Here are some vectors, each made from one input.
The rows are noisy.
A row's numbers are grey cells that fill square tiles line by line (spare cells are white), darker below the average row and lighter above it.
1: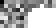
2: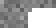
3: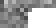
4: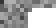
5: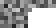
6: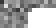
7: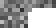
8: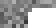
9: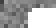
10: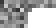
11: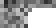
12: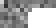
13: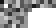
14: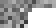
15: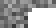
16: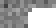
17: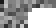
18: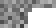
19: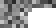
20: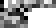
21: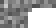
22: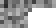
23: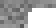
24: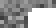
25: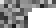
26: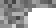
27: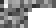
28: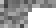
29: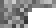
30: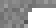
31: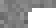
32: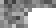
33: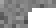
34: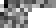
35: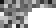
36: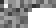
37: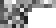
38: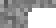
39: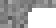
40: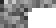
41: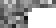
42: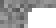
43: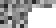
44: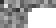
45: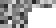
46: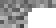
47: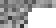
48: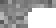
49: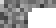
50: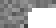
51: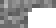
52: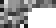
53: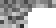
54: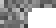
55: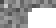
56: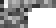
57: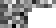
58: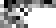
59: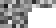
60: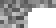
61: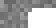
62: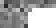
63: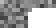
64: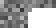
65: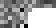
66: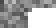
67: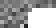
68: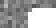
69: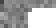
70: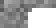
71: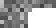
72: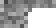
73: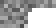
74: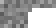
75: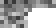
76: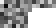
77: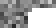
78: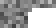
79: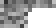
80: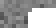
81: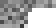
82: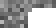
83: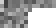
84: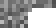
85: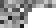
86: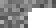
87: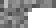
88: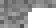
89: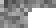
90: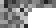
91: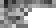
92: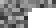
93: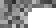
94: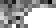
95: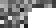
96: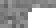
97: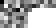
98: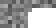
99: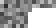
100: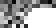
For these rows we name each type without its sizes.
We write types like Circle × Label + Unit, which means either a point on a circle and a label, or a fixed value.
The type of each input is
Bool × (Tree + Unit) + Line.
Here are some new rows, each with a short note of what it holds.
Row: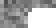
a true/false value
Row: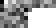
a point on a line
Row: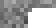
a node of a tree and a true/false value
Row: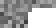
a node of a tree and a true/false value
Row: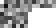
a node of a tree and a true/false value
